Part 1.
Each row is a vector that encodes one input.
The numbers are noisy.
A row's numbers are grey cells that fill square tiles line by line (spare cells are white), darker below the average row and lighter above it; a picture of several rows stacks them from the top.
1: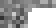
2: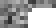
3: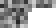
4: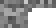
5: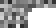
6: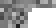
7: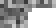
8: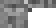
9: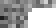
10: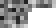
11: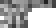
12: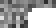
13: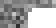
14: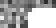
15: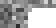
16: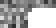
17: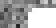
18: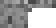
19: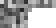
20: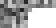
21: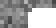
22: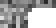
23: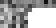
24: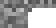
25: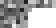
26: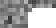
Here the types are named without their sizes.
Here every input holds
a point on a line.
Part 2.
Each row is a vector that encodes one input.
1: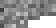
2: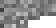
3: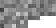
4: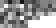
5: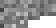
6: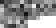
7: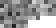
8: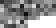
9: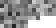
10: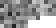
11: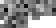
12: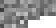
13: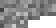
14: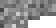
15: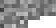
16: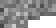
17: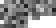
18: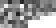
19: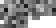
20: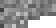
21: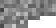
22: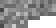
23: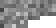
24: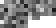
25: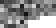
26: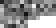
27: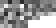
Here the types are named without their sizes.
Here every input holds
a label.
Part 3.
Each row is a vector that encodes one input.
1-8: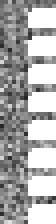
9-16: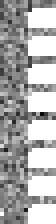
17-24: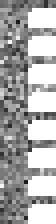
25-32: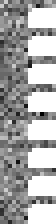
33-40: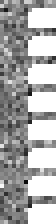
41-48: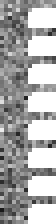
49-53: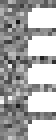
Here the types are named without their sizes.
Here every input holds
a node of a tree.
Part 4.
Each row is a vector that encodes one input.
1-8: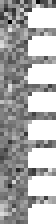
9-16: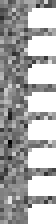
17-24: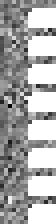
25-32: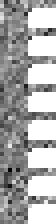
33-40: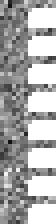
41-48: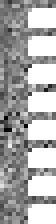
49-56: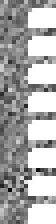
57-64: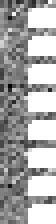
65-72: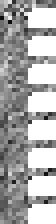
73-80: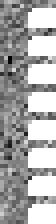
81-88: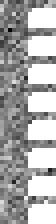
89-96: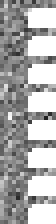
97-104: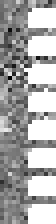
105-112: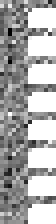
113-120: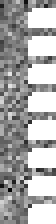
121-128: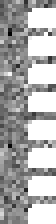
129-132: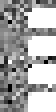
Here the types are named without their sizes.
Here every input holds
either a fixed value, or four true/false values.
